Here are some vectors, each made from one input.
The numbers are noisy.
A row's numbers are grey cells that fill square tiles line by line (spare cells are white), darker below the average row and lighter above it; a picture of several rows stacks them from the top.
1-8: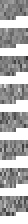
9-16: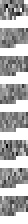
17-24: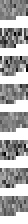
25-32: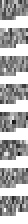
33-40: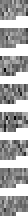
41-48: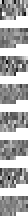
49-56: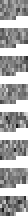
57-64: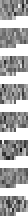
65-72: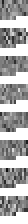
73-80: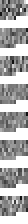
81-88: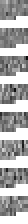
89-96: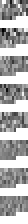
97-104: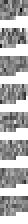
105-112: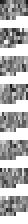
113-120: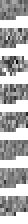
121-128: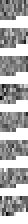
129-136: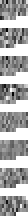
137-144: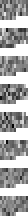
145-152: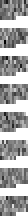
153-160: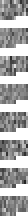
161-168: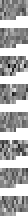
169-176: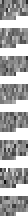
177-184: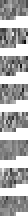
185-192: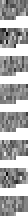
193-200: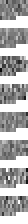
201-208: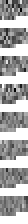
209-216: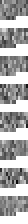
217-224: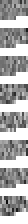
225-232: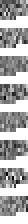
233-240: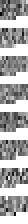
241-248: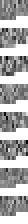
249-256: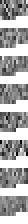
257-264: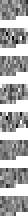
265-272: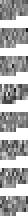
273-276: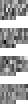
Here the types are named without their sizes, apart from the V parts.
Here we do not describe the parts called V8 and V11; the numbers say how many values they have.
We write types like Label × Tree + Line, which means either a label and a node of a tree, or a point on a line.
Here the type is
(Circle + Line) × V11 + V8.
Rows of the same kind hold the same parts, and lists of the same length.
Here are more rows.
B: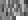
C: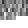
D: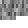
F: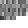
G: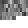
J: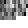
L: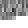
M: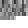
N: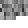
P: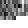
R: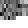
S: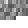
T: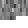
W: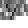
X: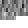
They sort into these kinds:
B, C, D, L, S, X
F, G, J, M, N, T
P, R, W

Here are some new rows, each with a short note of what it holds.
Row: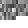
a point on a circle and a value of V11
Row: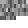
a point on a circle and a value of V11
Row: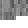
a point on a line and a value of V11
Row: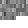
a point on a circle and a value of V11
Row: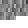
a point on a line and a value of V11
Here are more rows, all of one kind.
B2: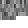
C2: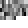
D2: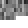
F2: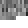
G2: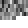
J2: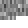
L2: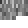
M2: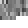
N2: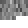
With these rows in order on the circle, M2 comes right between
G2 and N2.
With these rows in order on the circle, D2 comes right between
L2 and N2.
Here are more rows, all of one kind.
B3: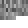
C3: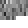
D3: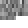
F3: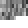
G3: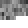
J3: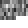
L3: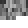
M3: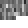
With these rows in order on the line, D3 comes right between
B3 and M3.
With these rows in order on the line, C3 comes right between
B3 and G3.
